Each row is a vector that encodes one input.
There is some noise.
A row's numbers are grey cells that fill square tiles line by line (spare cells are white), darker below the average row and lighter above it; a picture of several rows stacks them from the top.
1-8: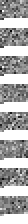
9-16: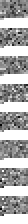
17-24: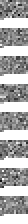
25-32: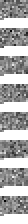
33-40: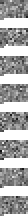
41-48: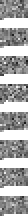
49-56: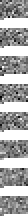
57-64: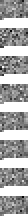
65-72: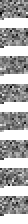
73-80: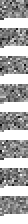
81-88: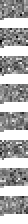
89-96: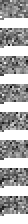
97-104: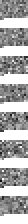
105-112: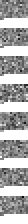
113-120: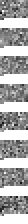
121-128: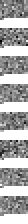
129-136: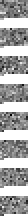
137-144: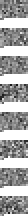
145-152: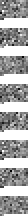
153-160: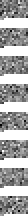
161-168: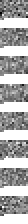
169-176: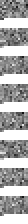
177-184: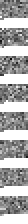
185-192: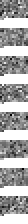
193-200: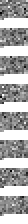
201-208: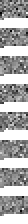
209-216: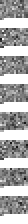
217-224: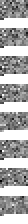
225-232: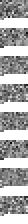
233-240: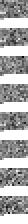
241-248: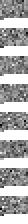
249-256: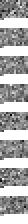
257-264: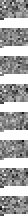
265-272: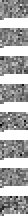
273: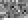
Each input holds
either a point on a 7-point line, or a node of a 10-node tree, or a list of up to three points on a 5-point line.
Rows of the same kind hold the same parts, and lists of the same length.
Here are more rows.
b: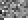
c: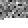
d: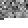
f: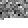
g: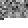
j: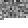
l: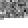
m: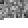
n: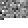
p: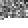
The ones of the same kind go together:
b, d, g, n
c, f
j
l
m
p

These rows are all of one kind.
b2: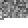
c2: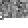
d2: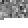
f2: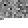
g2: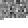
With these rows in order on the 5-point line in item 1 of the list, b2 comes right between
c2 and g2.
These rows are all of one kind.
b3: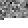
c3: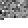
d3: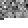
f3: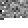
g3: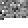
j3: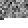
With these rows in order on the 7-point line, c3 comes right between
b3 and g3.
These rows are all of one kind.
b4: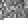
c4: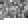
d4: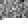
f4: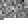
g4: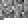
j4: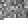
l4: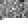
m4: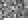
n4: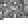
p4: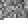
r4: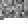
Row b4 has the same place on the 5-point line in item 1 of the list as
f4, j4, m4 and p4.
